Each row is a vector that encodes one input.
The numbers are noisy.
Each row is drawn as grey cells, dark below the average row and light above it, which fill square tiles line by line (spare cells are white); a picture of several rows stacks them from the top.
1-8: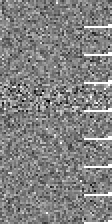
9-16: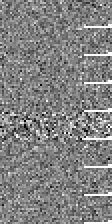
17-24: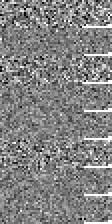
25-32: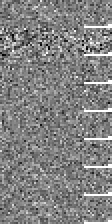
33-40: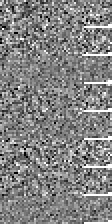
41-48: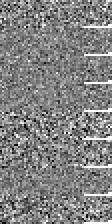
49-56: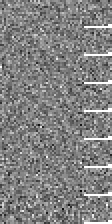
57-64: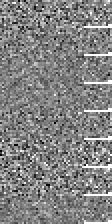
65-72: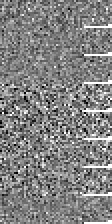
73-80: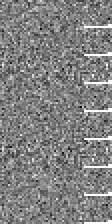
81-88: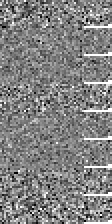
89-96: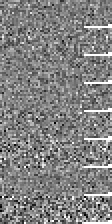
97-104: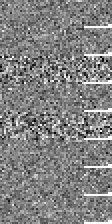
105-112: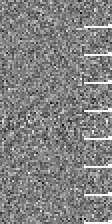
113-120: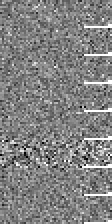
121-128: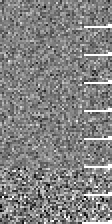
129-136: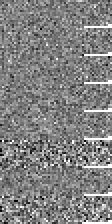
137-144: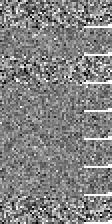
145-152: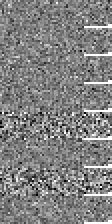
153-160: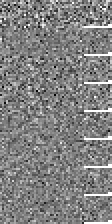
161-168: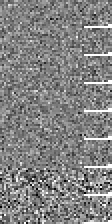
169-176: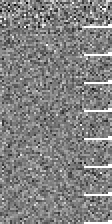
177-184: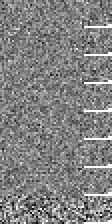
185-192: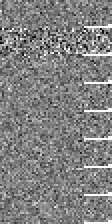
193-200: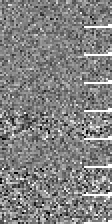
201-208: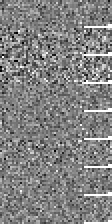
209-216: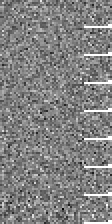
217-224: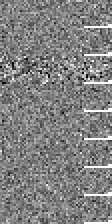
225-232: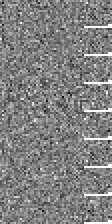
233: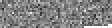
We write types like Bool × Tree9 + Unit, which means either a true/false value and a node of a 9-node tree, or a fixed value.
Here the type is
Bool × (Circle13 + Unit) + Tree8.
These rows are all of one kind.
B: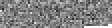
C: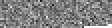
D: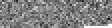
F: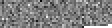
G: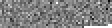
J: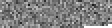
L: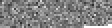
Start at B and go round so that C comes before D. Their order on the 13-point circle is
B, F, C, L, J, G, D.
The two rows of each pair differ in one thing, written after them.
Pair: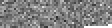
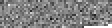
the true/false value
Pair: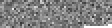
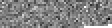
the place on the 13-point circle
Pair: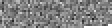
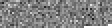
the place on the 13-point circle
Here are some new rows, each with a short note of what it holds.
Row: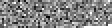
a node of an 8-node tree
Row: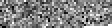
a node of an 8-node tree
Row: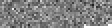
a point on a 13-point circle and a true/false value
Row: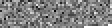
a true/false value
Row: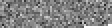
a point on a 13-point circle and a true/false value
